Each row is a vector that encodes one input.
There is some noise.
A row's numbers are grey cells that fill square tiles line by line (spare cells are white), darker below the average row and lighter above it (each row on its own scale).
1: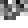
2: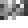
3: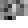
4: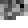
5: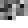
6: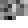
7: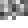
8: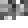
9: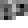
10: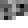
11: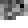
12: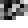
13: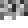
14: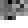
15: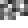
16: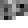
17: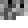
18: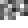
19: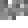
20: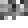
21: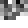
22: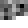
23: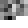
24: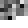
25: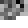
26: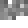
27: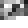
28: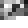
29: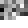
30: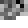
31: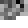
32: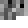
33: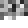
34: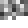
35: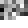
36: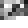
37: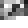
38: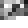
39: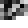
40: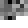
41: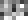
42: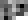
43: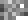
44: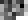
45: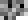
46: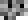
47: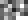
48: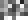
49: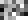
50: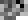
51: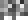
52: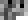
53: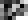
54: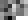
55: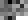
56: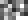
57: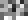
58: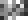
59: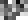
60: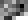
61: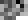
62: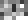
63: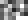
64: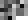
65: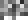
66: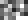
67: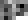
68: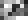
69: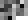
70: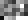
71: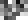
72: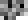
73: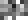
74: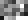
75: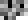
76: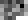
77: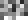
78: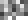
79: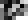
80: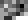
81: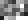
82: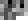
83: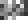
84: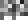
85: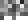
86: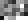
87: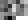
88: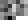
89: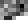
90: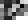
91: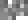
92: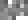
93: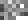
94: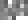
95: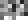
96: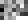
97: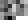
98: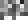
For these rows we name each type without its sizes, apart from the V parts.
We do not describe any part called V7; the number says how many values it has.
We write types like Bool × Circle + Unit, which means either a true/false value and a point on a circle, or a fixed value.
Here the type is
Bool × (Line + V7).
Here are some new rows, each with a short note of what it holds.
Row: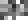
a point on a line and a true/false value
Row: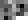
a true/false value and a value of V7
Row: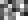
a true/false value and a value of V7
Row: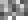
a point on a line and a true/false value
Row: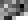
a true/false value and a value of V7
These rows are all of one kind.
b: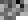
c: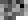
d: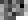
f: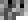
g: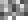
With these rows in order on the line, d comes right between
c and f.
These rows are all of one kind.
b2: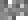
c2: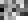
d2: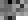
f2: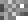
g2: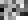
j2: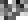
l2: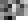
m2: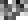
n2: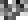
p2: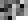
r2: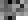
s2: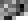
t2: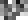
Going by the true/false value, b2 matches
c2, f2 and g2.
